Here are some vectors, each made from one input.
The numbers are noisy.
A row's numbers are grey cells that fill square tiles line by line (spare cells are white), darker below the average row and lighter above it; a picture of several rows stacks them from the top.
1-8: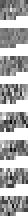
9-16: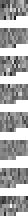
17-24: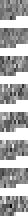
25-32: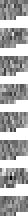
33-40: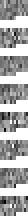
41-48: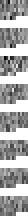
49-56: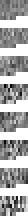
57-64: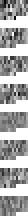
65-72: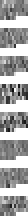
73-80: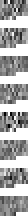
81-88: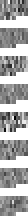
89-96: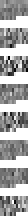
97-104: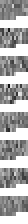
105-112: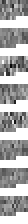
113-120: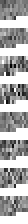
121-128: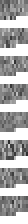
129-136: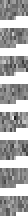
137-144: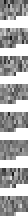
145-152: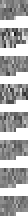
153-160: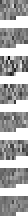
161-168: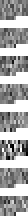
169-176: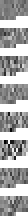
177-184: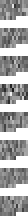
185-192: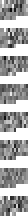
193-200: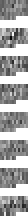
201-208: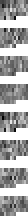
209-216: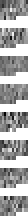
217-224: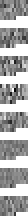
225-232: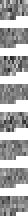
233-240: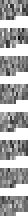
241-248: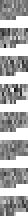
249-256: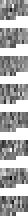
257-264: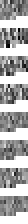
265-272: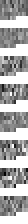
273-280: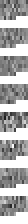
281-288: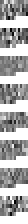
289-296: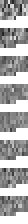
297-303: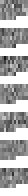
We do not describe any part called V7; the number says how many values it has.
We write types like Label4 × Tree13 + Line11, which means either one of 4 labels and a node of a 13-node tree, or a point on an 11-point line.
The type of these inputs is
Bool × Circle9 × V7 + Line5 × Line6 + Unit.
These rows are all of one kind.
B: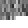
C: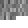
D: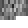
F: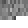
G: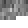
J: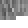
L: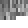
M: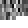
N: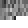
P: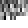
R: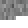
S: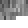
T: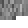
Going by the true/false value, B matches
G, M, P and S.
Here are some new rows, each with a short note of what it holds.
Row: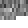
a point on a 5-point line and a point on a 6-point line
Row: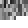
a point on a 5-point line and a point on a 6-point line
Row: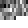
a point on a 5-point line and a point on a 6-point line
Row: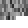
a fixed value
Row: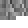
a fixed value
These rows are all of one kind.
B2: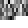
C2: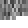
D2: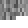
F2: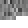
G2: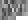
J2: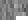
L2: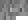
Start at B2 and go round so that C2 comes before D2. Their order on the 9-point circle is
B2, L2, J2, F2, C2, D2, G2.
